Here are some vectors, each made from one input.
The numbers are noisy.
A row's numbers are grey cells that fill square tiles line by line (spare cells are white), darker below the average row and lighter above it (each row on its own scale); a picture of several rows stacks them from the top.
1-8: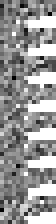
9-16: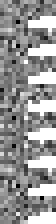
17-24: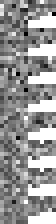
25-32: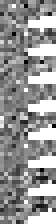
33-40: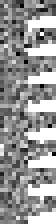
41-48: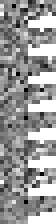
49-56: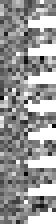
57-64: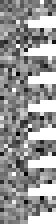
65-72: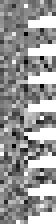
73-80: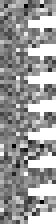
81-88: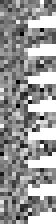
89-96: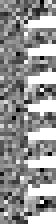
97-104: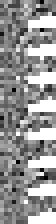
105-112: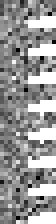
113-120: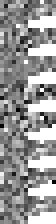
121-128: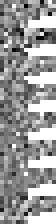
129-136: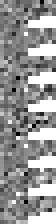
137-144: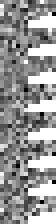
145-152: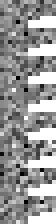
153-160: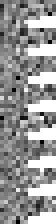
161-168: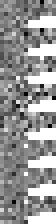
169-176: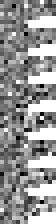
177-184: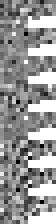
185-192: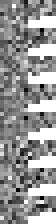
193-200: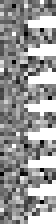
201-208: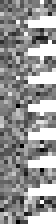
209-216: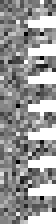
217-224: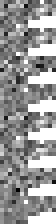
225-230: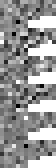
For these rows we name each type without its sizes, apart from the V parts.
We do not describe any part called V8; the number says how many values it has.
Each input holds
a list of items, each a true/false value and a value of V8.
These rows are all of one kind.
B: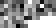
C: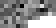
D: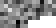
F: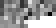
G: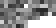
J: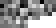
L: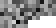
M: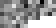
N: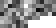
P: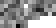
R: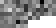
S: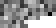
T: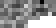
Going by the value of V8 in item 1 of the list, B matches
C and J.
